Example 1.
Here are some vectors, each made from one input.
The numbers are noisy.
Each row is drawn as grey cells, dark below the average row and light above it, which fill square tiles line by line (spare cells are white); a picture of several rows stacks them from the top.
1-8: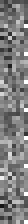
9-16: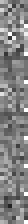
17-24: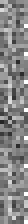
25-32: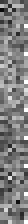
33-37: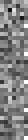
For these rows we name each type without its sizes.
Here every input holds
a point on a line.
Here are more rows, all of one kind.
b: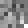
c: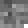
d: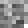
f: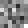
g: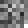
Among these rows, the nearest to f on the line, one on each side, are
b and c.
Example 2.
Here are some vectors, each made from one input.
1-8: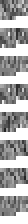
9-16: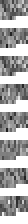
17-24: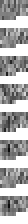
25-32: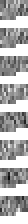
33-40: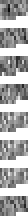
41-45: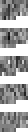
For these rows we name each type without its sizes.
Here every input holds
a point on a line.
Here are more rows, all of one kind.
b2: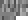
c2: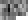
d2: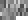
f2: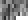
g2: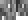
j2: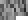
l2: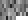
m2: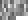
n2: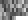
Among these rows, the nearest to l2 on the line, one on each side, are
b2 and j2.
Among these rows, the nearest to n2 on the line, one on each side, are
c2 and d2.
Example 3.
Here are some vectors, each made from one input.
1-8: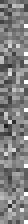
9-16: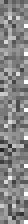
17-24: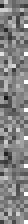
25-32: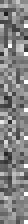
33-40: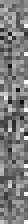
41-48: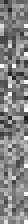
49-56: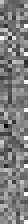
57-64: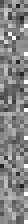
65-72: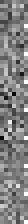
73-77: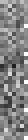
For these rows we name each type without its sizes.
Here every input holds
a point on a line.
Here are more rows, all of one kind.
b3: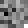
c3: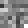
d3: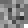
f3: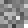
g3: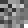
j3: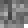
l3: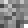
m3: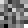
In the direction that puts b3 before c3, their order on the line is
b3, g3, j3, d3, c3, l3, f3, m3.
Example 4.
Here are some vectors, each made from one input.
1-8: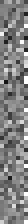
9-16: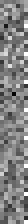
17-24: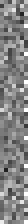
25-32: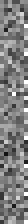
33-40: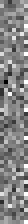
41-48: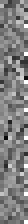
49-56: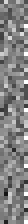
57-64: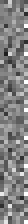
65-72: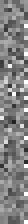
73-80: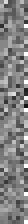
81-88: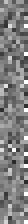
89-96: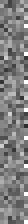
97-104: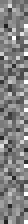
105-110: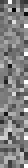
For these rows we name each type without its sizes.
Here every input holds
a point on a line.
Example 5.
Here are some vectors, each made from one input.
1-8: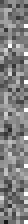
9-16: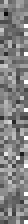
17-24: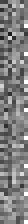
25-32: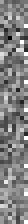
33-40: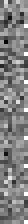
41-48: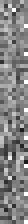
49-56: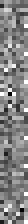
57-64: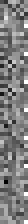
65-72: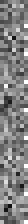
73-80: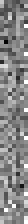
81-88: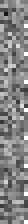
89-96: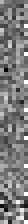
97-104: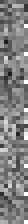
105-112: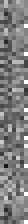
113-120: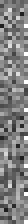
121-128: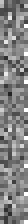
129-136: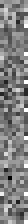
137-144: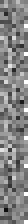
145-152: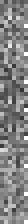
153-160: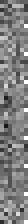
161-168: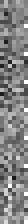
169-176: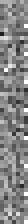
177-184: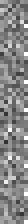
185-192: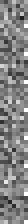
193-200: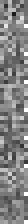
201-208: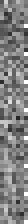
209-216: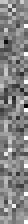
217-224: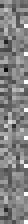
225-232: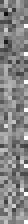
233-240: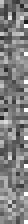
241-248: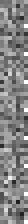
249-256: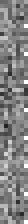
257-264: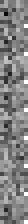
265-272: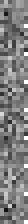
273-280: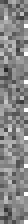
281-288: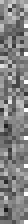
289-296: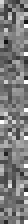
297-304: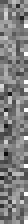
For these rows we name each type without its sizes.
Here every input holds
a point on a line.
